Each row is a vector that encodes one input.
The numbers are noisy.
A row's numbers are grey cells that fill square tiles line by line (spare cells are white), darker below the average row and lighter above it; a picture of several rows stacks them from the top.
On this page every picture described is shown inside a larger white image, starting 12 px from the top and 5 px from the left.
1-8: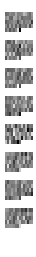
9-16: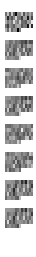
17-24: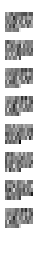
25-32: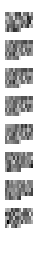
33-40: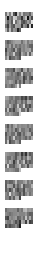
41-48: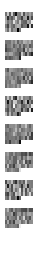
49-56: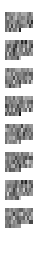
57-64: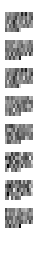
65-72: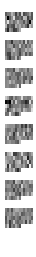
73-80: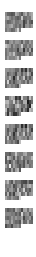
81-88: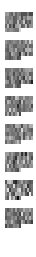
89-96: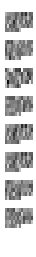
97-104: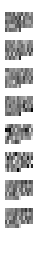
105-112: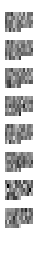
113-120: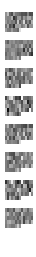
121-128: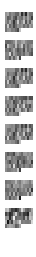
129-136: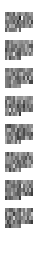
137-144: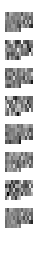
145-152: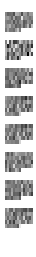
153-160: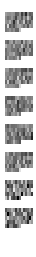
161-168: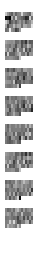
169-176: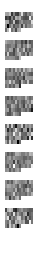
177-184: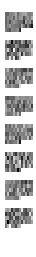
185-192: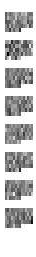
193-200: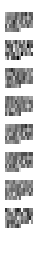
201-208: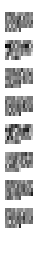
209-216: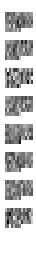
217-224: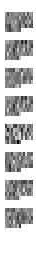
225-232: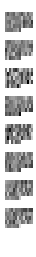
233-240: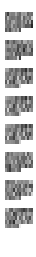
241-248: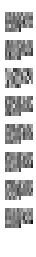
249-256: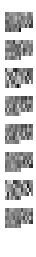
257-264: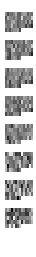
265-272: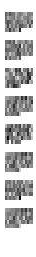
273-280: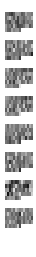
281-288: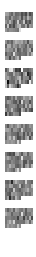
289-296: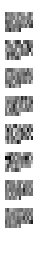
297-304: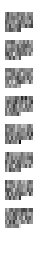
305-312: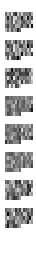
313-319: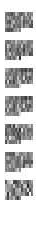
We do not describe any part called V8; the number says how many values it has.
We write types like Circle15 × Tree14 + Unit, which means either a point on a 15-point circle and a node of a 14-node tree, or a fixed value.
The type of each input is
Label5 + Line11 + Line13 × List2(V8).
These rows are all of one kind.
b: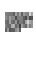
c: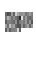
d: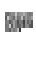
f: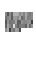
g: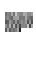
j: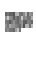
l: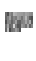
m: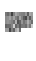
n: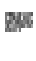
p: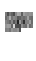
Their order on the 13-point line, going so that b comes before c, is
b, l, c, g, p, f, d, m, j, n.
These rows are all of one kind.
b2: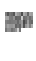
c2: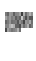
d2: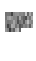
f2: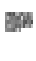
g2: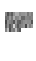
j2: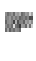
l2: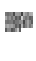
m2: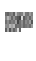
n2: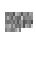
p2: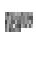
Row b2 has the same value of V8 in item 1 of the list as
f2, l2 and n2.
